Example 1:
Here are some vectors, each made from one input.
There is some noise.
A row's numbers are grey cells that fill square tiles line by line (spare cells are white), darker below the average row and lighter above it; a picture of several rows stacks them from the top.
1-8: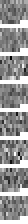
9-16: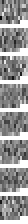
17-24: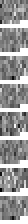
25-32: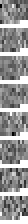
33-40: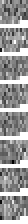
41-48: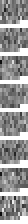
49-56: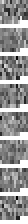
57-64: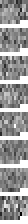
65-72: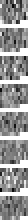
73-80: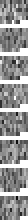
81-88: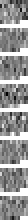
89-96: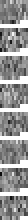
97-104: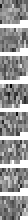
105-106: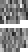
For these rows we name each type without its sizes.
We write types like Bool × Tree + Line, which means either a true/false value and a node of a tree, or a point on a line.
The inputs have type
Bool × (Label + Line).
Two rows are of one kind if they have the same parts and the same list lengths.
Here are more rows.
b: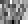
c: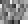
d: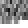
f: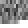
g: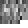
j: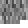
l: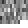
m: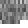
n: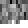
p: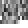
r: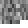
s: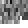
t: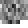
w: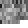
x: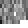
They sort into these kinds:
b, c, d, f, j, m, p, r, s, t
g, l, n, w, x

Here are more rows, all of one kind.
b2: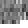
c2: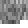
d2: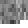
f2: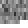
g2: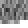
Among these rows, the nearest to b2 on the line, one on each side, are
d2 and g2.
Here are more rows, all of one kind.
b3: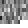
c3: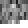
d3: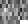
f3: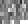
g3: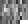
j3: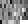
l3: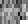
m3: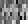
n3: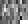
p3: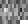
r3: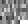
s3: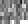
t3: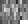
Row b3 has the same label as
f3, r3 and s3.
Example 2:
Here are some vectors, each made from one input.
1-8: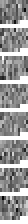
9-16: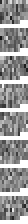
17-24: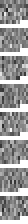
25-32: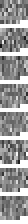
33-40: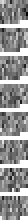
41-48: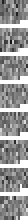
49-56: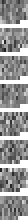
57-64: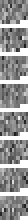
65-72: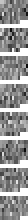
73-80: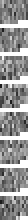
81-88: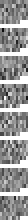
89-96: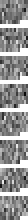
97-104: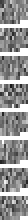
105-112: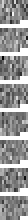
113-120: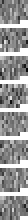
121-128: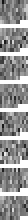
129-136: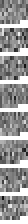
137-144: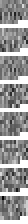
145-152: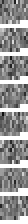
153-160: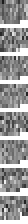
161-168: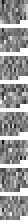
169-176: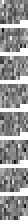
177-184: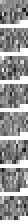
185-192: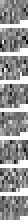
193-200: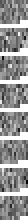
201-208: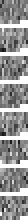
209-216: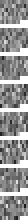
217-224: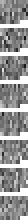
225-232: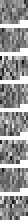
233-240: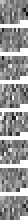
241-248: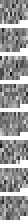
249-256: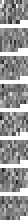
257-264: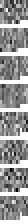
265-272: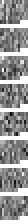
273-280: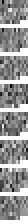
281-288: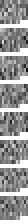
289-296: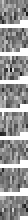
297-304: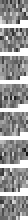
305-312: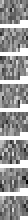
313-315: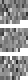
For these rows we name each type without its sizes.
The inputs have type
Circle + List(Line).
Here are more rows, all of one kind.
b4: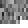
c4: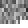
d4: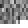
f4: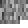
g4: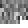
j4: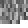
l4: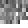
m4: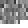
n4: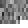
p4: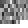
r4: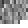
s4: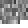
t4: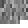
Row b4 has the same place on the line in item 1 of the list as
f4, j4, n4 and t4.
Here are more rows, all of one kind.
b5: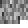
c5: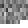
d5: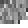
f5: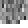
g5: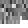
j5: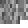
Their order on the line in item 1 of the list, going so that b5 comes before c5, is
d5, b5, j5, g5, f5, c5.
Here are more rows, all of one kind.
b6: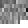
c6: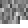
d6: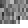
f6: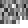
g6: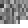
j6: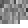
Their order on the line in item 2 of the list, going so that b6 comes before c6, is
d6, g6, f6, b6, j6, c6.
